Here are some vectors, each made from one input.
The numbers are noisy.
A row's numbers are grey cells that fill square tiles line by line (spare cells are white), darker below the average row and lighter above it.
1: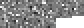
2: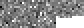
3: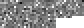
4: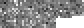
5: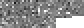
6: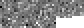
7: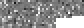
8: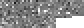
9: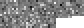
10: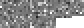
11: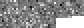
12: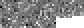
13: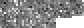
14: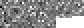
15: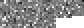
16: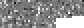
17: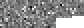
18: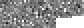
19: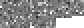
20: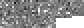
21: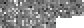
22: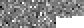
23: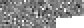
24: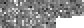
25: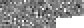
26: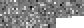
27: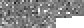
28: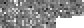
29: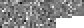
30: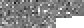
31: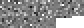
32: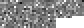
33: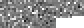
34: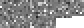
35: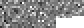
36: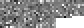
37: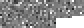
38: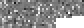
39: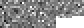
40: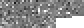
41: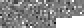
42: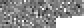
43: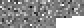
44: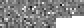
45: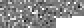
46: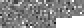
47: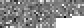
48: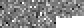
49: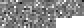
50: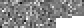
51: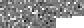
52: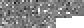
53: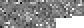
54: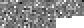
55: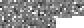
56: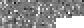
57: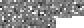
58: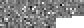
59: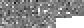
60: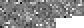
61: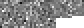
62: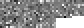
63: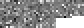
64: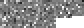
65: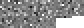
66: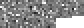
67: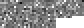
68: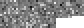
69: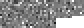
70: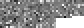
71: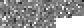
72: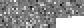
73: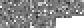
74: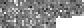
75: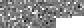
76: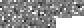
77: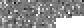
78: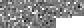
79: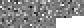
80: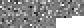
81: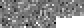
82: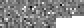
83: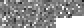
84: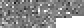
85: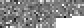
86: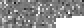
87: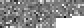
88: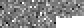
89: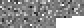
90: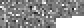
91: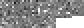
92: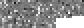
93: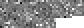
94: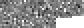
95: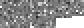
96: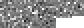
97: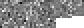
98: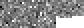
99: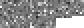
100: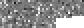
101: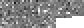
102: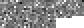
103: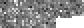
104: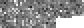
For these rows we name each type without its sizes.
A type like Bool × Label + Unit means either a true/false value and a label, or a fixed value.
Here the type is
Circle.
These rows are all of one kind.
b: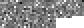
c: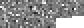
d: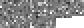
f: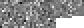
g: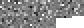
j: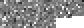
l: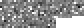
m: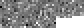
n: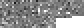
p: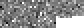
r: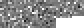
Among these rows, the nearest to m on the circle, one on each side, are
d and p.
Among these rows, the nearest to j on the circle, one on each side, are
b and n.
